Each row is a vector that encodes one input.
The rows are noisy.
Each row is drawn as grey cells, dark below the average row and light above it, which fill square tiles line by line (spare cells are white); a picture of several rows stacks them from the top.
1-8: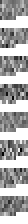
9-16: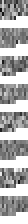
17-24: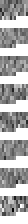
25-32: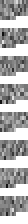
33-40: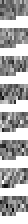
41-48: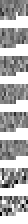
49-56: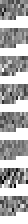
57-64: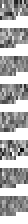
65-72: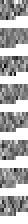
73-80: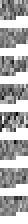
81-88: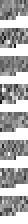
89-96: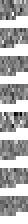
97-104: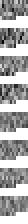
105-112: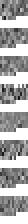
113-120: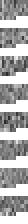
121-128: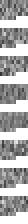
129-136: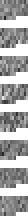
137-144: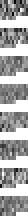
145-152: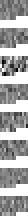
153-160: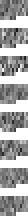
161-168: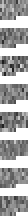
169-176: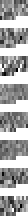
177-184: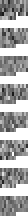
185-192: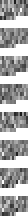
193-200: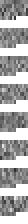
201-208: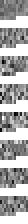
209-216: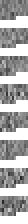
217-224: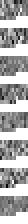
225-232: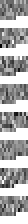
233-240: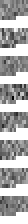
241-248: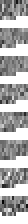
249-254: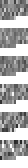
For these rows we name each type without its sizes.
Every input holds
a point on each of two lines.
